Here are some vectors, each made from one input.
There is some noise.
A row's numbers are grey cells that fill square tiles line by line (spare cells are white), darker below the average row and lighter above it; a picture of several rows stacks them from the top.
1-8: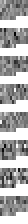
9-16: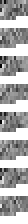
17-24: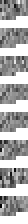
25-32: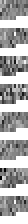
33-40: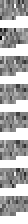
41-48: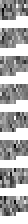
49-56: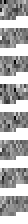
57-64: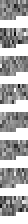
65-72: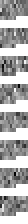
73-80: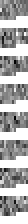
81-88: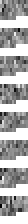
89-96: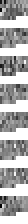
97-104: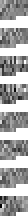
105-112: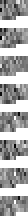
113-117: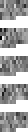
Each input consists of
a point on an 8-point circle and a point on a 5-point line.
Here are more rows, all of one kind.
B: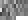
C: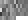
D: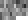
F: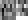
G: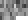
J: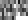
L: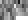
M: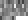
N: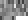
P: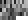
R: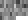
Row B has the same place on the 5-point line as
C and F.
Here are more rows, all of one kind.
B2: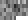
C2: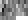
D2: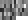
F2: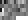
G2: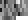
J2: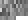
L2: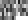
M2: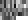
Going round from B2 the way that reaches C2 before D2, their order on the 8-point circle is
B2, J2, C2, L2, D2, M2, G2, F2.
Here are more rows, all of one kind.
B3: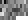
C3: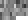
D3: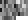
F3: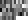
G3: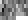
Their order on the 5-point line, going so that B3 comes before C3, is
F3, B3, C3, D3, G3.
